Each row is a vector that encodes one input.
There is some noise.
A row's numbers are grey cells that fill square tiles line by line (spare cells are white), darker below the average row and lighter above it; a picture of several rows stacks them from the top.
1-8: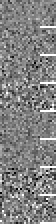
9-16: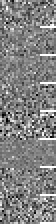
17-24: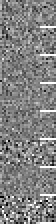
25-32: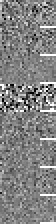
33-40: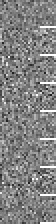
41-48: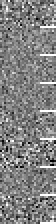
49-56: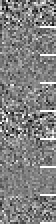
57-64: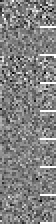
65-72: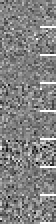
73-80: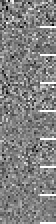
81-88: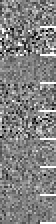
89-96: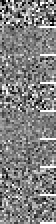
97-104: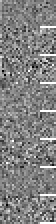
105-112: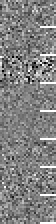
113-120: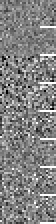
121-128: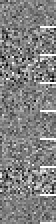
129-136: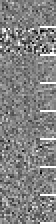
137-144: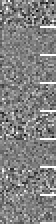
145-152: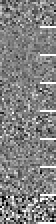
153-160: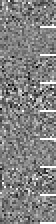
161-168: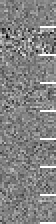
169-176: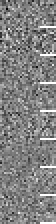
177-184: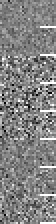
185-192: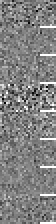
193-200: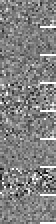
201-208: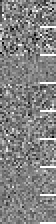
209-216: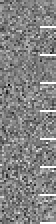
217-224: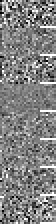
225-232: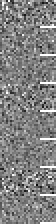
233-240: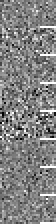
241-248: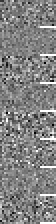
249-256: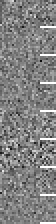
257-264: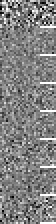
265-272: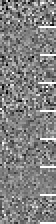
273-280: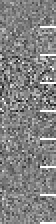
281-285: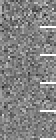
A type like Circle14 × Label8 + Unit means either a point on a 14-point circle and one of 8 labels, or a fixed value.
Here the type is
(Label7 + Line15) × Line7.
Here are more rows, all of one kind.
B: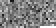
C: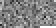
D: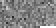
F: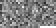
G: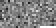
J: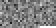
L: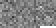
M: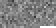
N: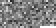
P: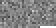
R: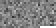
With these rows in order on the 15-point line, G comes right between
C and F.
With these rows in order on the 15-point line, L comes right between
J and P.
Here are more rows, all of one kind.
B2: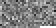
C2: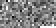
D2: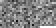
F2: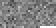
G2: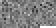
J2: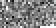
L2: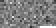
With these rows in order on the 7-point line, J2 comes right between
D2 and F2.
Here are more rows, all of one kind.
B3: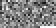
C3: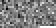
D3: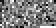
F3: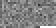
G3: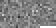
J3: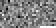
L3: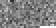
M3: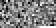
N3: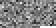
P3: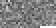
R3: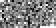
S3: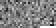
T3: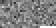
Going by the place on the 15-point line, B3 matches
D3, N3 and T3.
